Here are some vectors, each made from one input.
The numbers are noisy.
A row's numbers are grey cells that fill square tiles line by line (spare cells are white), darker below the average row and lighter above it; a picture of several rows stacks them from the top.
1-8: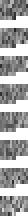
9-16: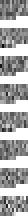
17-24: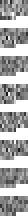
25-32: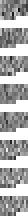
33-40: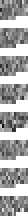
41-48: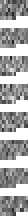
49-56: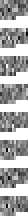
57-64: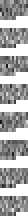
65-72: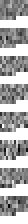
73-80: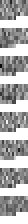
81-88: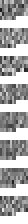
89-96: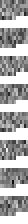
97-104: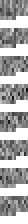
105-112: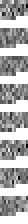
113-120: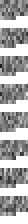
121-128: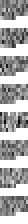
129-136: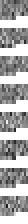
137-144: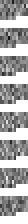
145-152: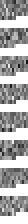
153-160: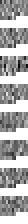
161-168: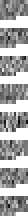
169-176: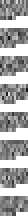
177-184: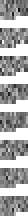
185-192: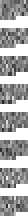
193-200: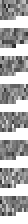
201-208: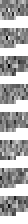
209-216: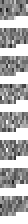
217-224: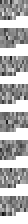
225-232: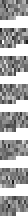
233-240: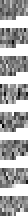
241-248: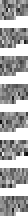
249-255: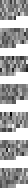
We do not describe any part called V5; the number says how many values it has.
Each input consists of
either a point on a 3-point line, a point on an 8-point line and a value of V5, or a list of up to three points on a 7-point line.
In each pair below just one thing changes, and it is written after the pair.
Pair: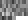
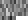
the place on the 3-point line
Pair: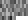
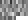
the place on the 8-point line
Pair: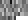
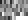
the place on the 3-point line
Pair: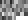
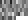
the value of V5
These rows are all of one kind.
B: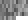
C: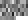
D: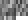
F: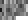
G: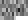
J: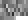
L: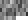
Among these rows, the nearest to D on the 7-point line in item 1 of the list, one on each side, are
B and L.
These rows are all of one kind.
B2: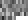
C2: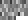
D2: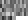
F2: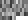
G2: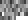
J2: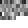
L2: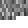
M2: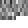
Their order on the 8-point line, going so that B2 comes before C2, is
D2, B2, L2, F2, M2, G2, C2, J2.
